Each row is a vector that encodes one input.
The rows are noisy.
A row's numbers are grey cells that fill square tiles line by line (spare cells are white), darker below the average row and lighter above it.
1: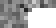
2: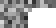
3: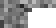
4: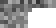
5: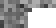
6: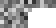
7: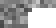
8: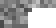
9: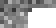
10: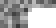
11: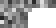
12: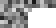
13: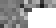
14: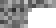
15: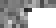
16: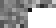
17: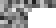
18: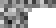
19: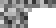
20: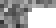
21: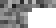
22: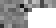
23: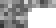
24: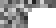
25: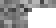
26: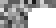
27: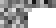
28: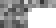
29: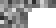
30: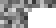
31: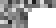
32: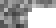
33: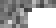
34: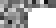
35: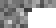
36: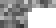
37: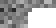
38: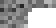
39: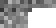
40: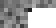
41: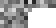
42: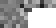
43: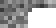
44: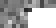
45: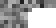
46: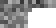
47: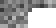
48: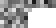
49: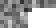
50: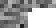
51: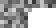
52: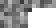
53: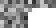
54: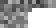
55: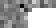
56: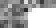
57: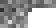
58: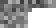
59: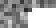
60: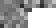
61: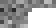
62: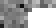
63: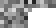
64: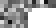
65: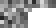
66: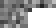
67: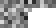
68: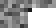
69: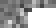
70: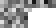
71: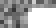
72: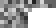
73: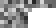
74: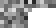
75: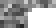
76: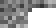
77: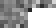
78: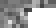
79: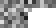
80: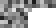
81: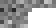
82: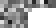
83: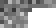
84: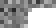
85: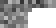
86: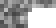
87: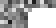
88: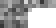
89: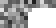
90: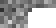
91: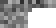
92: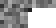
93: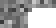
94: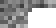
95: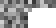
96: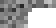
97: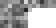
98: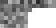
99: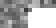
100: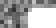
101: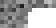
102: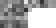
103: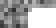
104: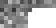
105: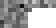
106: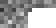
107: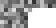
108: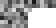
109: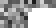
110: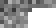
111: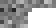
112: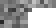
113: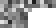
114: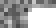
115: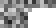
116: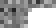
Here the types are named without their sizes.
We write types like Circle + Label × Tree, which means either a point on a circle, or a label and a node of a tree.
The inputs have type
Bool × Bool × Bool × (Circle + Unit) + Label.
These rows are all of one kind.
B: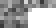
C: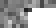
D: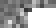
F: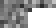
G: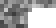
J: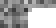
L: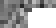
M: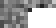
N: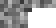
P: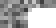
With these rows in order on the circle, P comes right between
C and D.
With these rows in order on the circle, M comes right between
F and G.
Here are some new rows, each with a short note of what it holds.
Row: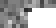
a point on a circle and three true/false values
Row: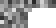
a label
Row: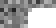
three true/false values
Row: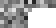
a label
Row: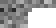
three true/false values
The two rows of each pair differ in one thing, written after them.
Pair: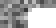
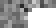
one of the three true/false values
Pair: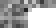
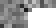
one of the three true/false values
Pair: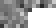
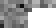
one of the three true/false values
